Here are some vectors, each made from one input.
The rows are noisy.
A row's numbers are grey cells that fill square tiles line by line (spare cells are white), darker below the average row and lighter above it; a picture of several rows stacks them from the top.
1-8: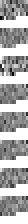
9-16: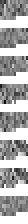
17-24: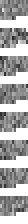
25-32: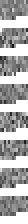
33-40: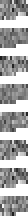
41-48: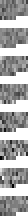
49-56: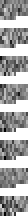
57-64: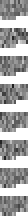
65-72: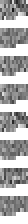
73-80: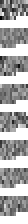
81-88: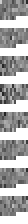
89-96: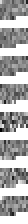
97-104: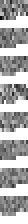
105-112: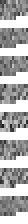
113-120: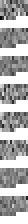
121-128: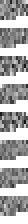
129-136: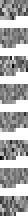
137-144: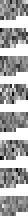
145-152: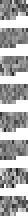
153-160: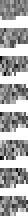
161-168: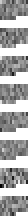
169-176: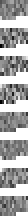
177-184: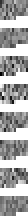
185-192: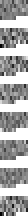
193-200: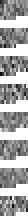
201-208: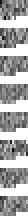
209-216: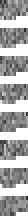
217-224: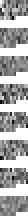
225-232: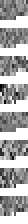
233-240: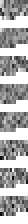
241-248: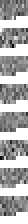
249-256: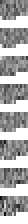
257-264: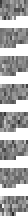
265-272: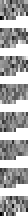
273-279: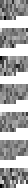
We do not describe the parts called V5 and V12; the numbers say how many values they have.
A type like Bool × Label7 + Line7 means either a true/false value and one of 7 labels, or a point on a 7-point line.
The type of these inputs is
(Bool × V5 × V12 + Unit) × Tree7.
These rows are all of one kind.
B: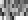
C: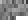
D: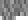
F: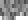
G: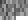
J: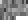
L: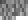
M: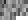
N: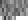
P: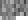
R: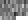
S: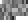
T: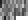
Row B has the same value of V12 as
F, M, R and S.
